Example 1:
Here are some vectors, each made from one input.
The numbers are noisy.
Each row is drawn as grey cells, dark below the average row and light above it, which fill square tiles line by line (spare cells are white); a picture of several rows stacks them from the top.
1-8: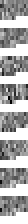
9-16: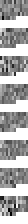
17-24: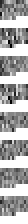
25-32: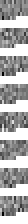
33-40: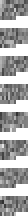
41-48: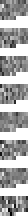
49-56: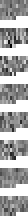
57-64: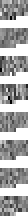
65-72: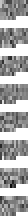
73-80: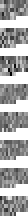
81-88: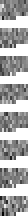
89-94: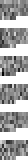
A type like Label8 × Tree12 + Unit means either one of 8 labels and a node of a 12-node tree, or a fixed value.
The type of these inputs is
Bool × Label5 + Unit.
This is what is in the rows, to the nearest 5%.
About 10% of them hold a fixed value. The rest hold one of 5 labels and a true/false value.
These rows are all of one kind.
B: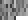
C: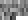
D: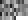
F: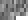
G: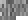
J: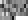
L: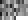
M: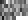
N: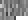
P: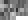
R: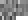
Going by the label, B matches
D, G, L and N.
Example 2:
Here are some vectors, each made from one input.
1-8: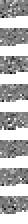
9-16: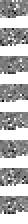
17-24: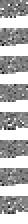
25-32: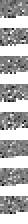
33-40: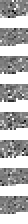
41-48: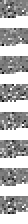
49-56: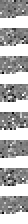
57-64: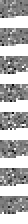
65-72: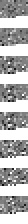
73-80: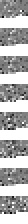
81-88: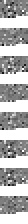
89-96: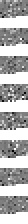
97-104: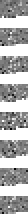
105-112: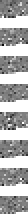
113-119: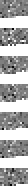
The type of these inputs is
Bool × Line11.
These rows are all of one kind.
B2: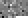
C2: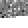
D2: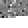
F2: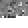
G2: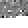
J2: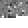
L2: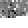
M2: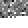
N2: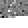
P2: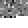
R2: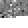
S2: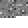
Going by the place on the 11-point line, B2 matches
D2, M2 and N2.
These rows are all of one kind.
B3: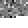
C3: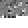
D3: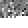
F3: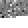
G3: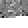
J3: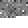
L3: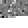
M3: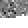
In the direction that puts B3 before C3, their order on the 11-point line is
M3, B3, C3, J3, D3, G3, L3, F3.
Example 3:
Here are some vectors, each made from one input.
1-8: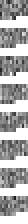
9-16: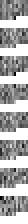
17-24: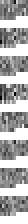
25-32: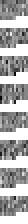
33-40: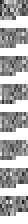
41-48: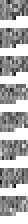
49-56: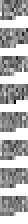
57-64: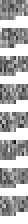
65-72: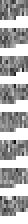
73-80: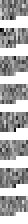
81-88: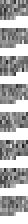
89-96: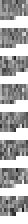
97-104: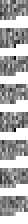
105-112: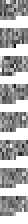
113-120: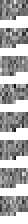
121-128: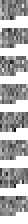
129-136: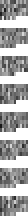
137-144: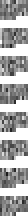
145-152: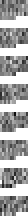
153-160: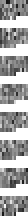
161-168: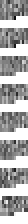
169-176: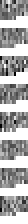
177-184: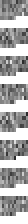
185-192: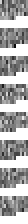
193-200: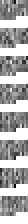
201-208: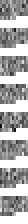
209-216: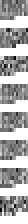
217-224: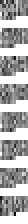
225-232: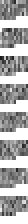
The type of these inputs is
Circle13 + Circle17 + Unit.
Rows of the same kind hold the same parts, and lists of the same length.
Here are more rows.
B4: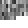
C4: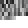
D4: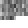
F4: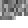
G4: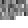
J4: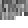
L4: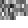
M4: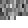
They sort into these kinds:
B4, M4
C4
D4, F4, G4, J4, L4

